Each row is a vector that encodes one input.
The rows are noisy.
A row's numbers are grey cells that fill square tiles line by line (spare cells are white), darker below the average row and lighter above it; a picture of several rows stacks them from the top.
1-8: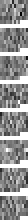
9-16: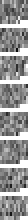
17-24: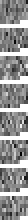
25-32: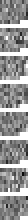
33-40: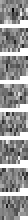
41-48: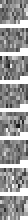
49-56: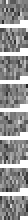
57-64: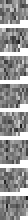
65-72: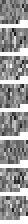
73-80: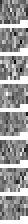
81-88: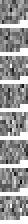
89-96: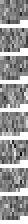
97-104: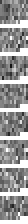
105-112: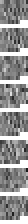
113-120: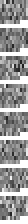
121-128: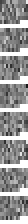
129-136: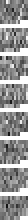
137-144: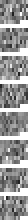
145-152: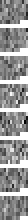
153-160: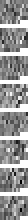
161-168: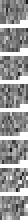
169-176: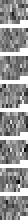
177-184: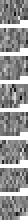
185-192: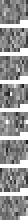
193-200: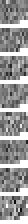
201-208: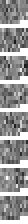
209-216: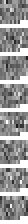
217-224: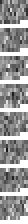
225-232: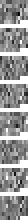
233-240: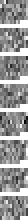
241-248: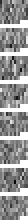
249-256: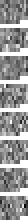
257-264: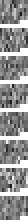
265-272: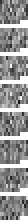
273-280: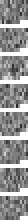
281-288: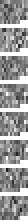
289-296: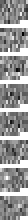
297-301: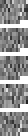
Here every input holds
a point on a 17-point line, together with either a point on an 8-point circle, or three true/false values.
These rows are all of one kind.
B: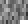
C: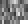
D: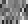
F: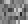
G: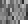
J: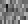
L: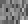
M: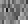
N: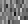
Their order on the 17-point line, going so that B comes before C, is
F, J, M, N, B, G, L, C, D.
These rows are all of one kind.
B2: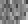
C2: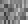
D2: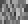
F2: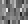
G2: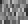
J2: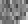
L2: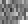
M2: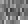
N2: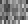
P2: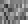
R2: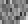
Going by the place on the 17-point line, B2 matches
C2, J2, L2 and P2.
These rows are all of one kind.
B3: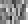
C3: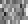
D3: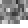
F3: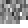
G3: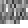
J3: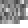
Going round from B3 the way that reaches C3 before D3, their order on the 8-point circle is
B3, C3, F3, G3, D3, J3.
